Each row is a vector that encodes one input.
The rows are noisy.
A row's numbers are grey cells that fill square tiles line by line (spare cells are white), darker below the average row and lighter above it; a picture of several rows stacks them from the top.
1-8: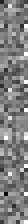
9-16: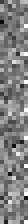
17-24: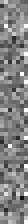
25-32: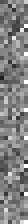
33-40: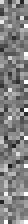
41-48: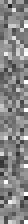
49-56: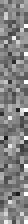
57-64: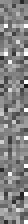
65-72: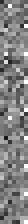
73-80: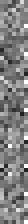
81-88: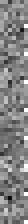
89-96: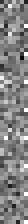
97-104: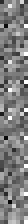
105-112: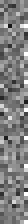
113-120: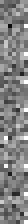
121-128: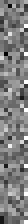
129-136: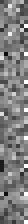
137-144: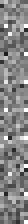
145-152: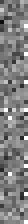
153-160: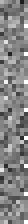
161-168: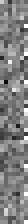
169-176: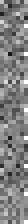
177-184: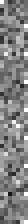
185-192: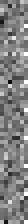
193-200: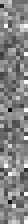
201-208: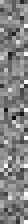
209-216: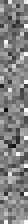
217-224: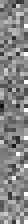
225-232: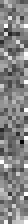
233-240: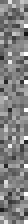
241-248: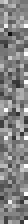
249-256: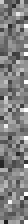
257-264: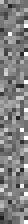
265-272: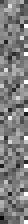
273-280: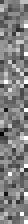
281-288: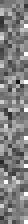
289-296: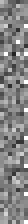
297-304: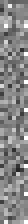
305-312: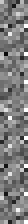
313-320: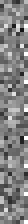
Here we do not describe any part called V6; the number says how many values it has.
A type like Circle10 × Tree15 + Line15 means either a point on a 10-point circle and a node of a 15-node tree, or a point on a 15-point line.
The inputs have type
Label7 × Line13 + Line8 × (Unit + V6 × V6).
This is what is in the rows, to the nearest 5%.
About 55% of them hold one of 7 labels and a point on a 13-point line. The rest hold a point on an 8-point line, together with either a fixed value, or two values of V6.
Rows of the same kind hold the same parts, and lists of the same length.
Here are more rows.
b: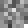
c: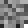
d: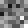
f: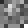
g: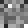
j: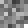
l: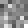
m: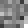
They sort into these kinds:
b, d, j, l
c, m
f, g

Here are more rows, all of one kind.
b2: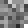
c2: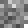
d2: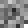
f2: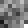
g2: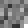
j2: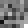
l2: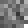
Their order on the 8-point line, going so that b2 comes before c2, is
l2, g2, b2, f2, j2, d2, c2.
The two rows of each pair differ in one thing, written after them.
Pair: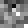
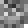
the label
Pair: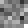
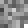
the label
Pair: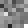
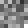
the place on the 13-point line
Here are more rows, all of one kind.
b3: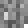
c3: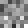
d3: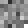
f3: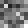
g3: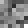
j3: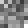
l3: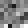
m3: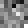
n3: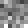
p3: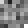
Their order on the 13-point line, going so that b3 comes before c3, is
f3, j3, p3, m3, g3, d3, b3, l3, n3, c3.
